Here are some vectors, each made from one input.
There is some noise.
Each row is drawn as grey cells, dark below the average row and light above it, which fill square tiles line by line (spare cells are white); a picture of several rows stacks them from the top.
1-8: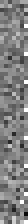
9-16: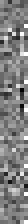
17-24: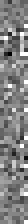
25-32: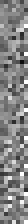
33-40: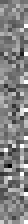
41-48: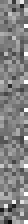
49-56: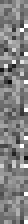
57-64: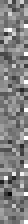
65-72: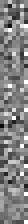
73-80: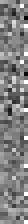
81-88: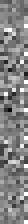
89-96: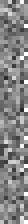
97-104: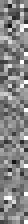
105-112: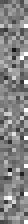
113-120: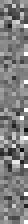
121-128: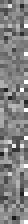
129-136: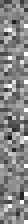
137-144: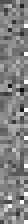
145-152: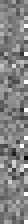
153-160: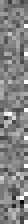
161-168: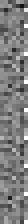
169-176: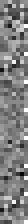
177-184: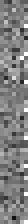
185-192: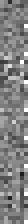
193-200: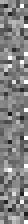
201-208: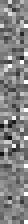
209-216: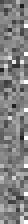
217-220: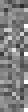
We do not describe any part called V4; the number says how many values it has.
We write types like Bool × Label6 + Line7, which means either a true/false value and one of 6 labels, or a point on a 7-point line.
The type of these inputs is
Circle9 + (Circle16 + Unit) × V4.
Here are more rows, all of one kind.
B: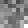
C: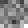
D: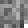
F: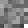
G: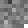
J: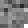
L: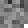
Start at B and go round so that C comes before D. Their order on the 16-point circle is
B, G, F, J, L, C, D.
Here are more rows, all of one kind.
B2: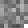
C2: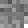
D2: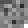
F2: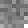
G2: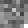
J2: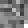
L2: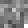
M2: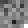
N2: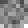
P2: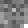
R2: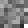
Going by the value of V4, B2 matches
L2 and R2.
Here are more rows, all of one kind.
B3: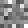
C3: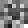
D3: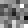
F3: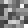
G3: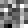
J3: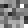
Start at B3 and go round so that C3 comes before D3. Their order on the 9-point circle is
B3, G3, C3, D3, J3, F3.
